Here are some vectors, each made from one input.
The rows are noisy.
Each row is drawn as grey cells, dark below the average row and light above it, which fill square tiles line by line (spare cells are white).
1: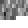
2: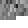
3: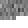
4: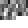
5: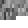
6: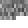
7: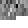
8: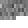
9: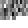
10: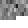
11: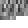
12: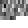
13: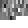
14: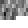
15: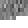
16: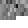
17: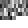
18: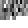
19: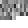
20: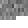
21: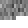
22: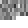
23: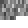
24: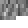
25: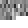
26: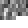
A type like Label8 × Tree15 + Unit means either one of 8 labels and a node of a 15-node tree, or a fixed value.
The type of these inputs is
Label4.
